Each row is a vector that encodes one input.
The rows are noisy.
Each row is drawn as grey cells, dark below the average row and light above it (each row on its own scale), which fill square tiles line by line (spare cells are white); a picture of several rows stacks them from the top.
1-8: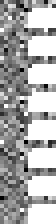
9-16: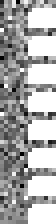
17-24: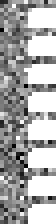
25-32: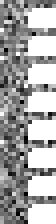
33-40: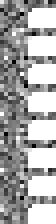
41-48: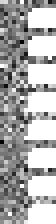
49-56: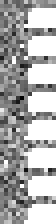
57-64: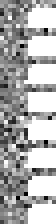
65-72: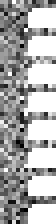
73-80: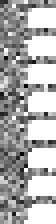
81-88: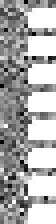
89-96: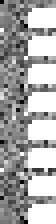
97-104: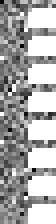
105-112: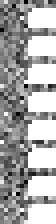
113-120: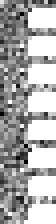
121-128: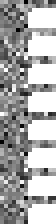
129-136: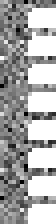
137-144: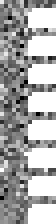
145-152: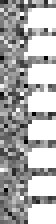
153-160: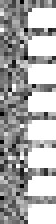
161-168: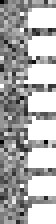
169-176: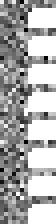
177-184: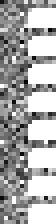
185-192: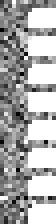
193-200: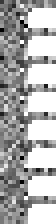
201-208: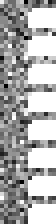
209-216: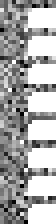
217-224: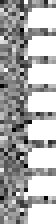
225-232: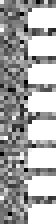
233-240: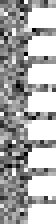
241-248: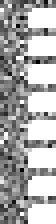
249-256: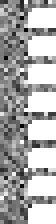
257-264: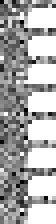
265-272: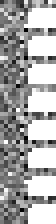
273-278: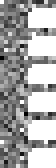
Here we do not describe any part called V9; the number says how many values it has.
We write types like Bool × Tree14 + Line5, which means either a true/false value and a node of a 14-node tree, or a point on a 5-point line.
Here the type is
(Bool × Bool × Bool + V9) × Label5.
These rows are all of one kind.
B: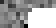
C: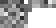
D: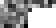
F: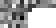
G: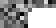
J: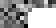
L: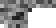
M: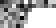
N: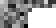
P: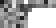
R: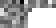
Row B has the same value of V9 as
D and N.
